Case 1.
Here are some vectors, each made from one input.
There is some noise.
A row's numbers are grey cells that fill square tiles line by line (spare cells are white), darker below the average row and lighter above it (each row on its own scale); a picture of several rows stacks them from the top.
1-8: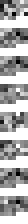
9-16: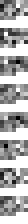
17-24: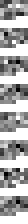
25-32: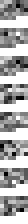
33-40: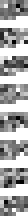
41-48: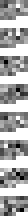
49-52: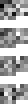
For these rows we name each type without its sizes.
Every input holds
either a fixed value, or three true/false values.
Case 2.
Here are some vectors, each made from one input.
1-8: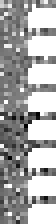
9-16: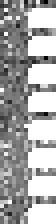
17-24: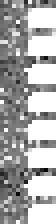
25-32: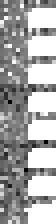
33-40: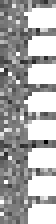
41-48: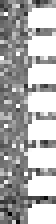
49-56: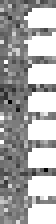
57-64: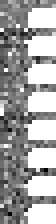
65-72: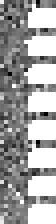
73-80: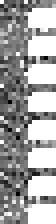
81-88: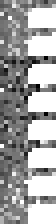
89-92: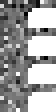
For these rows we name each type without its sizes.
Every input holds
a label.
